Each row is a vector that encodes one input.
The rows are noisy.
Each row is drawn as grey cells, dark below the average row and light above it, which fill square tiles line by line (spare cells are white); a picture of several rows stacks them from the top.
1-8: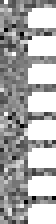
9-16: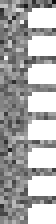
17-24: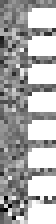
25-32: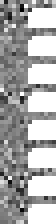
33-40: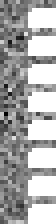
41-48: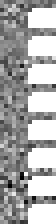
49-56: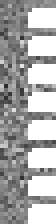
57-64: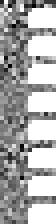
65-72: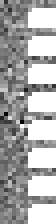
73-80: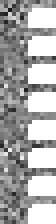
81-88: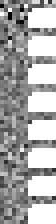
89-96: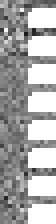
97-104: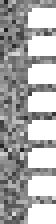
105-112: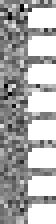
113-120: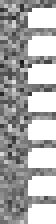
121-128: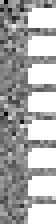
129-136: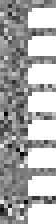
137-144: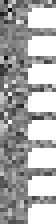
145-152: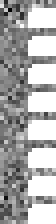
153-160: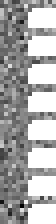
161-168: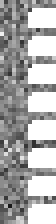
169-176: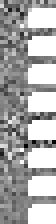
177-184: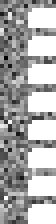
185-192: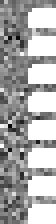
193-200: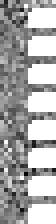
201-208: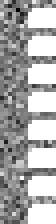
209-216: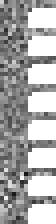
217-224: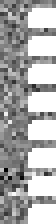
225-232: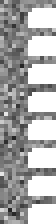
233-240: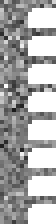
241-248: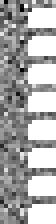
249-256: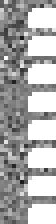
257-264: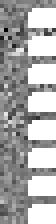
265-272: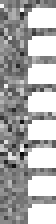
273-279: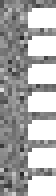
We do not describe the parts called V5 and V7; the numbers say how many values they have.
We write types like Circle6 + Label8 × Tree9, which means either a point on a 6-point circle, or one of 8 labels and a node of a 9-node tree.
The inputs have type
Bool × (Circle9 + V5) + V7.
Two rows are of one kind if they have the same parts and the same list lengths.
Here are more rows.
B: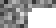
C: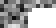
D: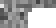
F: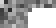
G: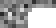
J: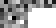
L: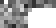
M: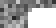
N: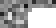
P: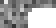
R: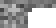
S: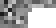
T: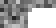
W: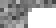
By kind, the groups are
B, J, L, T
C, G, M, N, P, S, W
D, F, R

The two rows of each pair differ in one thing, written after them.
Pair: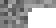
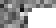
the place on the 9-point circle
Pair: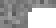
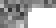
the true/false value
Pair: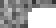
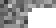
the place on the 9-point circle
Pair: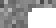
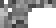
the place on the 9-point circle
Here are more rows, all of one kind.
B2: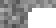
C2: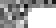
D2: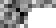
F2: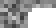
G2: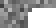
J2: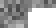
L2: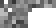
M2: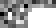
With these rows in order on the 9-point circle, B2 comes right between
D2 and F2.
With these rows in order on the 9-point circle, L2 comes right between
D2 and G2.
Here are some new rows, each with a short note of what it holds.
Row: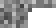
a value of V7
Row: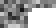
a point on a 9-point circle and a true/false value
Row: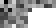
a value of V7
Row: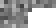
a value of V7
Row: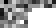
a value of V7
